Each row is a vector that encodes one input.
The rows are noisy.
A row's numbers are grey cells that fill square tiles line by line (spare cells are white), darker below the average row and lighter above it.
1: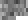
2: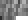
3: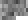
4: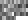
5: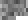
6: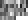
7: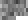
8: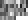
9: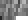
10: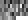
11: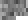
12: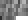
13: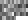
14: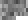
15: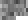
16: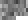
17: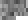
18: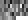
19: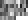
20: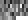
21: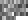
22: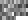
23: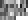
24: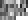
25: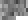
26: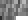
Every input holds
a point on a 5-point line.
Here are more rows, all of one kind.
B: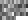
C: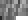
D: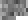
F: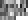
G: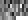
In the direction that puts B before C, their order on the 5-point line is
F, B, C, D, G.
